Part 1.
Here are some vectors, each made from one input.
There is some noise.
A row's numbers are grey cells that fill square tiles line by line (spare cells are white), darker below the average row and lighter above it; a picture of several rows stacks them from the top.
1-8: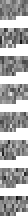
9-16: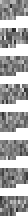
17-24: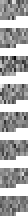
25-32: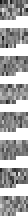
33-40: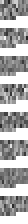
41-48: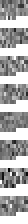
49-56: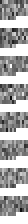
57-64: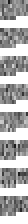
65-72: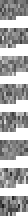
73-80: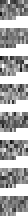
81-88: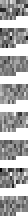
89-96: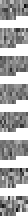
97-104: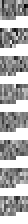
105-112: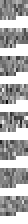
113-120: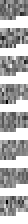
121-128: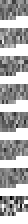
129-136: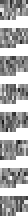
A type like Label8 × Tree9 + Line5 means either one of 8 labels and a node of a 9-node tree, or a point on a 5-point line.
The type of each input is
Label9 × Label9 + Line10.
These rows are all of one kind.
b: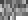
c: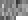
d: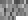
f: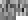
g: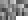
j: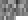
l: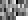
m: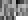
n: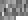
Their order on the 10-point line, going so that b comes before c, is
d, j, m, f, b, c, l, g, n.
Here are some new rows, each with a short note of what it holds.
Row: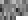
two labels (each one of 9)
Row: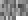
two labels (each one of 9)
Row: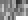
a point on a 10-point line
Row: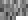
two labels (each one of 9)
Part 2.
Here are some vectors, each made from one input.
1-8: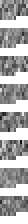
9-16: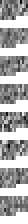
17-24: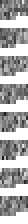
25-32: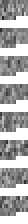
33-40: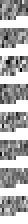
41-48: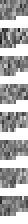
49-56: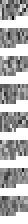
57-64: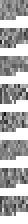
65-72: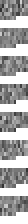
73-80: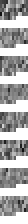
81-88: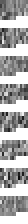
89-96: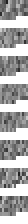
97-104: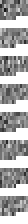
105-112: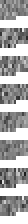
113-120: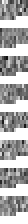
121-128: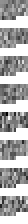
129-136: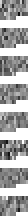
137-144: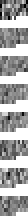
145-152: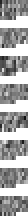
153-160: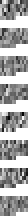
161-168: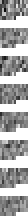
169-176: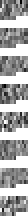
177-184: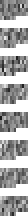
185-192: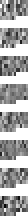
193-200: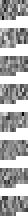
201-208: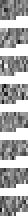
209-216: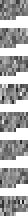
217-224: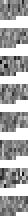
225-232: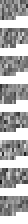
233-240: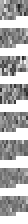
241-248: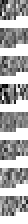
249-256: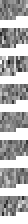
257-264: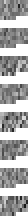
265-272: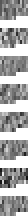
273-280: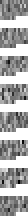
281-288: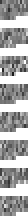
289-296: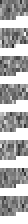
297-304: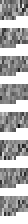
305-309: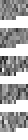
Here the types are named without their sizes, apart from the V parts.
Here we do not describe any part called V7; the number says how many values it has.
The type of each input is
Circle × (Line + V7).
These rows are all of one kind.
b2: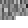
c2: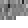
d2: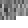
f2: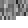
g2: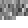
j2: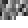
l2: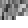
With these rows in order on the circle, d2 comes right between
c2 and g2.
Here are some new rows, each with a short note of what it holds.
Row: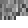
a point on a circle and a value of V7
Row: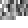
a point on a circle and a point on a line
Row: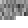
a point on a circle and a point on a line
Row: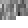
a point on a circle and a value of V7
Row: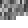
a point on a circle and a value of V7
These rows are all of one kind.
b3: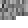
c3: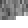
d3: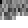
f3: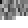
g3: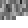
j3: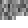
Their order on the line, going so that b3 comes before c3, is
f3, g3, b3, d3, j3, c3.
